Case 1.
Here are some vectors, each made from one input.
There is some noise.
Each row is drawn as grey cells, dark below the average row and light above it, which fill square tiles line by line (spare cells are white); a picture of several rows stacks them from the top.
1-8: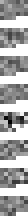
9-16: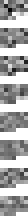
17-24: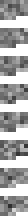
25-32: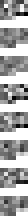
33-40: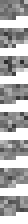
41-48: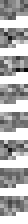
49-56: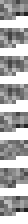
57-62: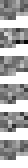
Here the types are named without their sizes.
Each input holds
a point on a line.
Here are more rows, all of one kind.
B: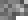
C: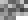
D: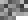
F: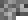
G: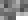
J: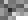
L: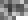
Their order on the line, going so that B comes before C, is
G, B, F, L, J, D, C.
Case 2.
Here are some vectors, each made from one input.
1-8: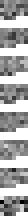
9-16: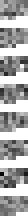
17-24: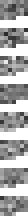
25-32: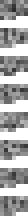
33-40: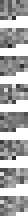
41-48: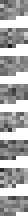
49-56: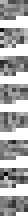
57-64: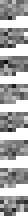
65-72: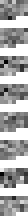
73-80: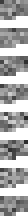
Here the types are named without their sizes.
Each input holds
a label.
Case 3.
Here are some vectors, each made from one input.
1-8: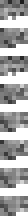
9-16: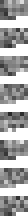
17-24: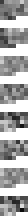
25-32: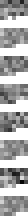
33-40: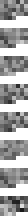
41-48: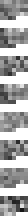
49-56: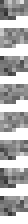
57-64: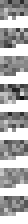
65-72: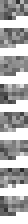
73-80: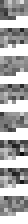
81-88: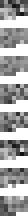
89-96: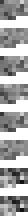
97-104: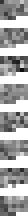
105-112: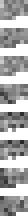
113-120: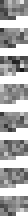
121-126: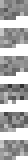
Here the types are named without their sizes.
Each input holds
a point on a line.
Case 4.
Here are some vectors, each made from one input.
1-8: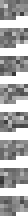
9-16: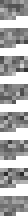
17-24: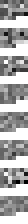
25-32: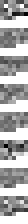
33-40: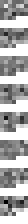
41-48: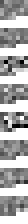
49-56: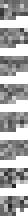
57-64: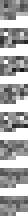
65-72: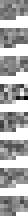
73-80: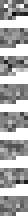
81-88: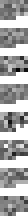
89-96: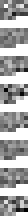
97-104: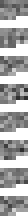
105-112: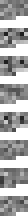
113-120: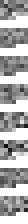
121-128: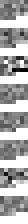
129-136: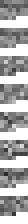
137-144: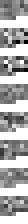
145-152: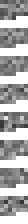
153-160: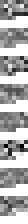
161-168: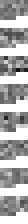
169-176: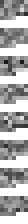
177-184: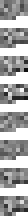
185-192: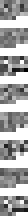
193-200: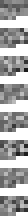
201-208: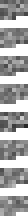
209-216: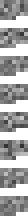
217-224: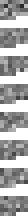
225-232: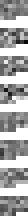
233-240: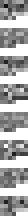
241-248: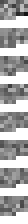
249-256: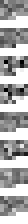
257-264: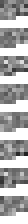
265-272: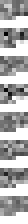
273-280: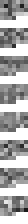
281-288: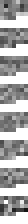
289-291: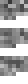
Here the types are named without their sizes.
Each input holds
a point on a circle.
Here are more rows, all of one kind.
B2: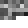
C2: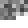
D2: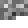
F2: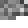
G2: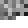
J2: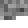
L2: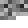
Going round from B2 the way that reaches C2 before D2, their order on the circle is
B2, G2, F2, L2, J2, C2, D2.
